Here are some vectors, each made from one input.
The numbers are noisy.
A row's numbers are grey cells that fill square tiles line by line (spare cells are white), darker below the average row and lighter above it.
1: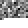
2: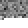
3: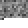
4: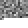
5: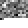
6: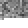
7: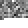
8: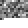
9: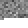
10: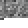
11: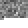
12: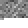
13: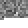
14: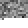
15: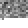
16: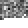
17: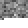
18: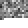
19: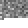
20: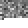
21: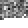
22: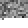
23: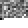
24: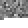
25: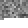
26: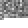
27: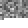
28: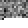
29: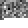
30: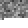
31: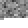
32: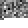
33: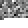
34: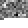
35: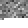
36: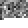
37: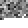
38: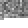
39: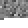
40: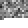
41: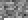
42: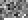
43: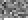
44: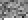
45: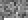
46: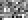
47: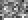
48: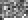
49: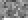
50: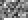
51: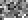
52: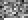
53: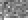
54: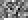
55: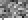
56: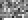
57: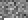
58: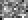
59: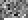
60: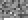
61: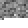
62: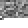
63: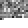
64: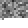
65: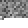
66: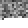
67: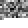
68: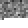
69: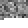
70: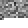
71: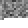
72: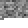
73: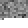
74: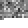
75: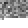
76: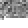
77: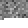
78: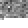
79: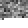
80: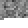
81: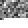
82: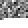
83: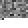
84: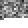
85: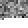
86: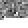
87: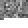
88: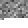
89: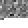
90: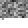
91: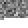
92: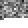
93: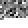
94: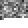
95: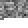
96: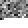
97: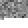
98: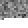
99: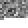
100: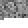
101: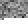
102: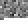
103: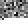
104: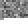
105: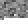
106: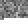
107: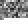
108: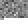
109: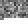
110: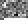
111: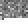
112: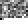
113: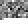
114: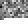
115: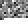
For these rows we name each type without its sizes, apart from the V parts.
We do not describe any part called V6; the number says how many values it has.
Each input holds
either a point on a circle, or a node of a tree and a value of V6.
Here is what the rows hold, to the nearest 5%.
About 35% of them hold a point on a circle. The rest hold a node of a tree and a value of V6.
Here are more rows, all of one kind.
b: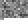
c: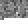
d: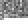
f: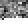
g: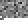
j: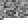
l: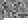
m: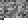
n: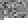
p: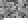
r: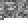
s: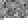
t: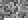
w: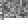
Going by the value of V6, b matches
j, p, r and s.
